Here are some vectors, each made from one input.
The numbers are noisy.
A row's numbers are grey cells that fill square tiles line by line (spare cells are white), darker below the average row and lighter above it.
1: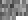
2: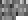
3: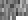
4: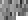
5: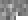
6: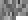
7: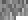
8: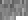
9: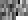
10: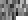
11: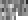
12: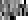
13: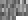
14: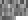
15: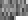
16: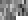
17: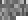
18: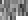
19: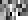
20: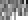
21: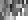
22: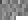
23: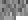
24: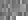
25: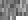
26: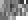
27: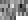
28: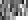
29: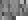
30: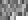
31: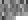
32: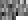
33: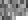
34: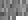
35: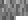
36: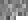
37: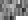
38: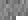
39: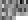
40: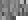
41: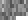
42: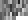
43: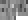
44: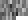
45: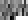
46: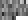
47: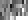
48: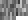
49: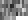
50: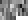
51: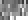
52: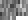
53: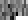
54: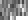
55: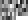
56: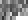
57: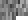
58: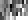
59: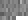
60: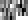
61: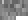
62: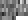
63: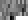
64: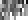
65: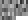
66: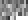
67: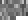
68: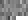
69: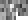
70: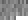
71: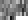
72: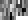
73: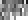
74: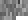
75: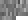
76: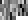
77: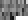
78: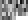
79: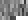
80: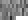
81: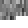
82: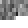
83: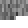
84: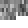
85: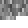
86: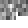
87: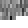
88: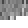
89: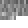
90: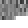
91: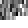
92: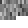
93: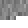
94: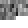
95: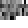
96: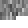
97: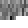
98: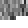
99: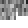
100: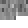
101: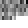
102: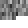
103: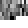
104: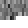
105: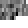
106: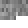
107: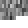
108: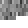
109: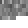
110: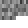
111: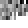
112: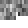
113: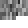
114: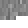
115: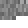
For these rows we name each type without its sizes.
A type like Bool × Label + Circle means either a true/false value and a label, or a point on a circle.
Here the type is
Circle + List(Line).
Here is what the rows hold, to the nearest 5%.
About 30% of them hold a point on a circle. The rest are lists of points on a line.
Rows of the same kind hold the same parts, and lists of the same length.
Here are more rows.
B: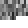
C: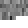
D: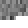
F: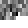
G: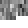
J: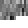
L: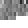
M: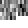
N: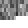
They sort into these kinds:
B, G
C, D, F, J, N
L
M

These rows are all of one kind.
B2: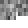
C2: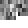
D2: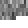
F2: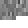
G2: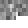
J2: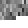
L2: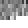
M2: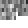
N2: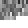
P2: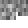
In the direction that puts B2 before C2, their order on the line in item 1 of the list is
D2, B2, C2, L2, N2, F2, G2, M2, P2, J2.
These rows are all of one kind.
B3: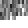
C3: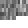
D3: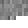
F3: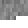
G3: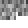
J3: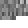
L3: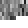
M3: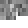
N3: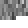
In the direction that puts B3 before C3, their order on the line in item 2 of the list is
B3, D3, C3, L3, J3, F3, M3, G3, N3.
